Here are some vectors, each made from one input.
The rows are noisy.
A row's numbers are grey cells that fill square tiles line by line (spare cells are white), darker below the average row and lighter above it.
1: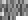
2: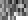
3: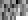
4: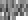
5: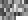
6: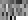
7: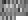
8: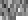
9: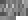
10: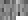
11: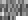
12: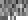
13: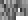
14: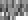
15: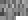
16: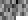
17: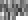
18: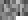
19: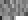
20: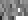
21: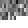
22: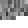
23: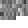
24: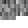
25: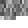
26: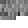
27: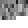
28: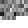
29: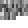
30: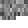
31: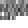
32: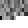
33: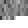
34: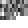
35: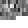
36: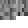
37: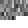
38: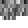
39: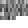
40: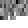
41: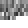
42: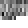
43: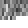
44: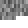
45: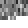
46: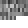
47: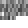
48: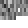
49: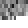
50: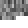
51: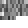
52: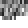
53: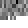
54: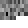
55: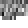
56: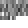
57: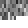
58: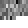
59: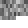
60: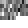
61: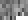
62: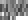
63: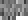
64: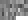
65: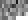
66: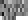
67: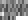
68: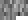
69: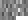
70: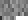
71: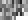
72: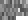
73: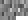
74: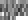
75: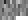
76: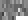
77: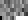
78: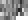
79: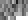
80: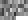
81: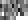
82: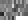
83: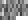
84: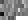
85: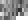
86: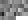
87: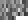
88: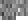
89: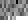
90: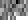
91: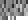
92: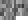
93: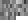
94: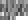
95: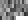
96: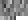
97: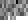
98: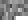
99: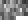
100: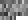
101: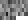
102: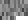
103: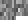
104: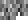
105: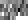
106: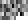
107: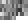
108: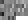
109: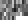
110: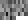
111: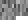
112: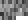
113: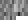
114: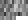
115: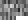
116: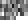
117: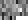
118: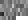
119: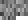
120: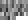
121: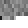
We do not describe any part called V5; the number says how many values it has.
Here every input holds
a value of V5, together with a list of up to two items, each a point on a 4-point line and a true/false value.
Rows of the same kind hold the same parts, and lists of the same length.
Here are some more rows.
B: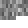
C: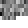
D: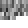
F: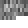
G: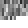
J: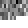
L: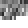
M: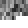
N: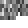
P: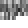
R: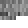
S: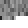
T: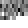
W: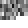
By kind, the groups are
B, C, L
D, N, P, T, W
F, G, J, M, R, S

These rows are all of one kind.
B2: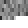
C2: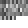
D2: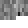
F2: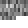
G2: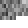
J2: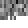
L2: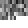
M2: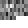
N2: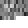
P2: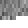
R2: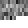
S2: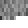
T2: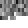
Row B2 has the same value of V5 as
D2, G2, P2 and S2.
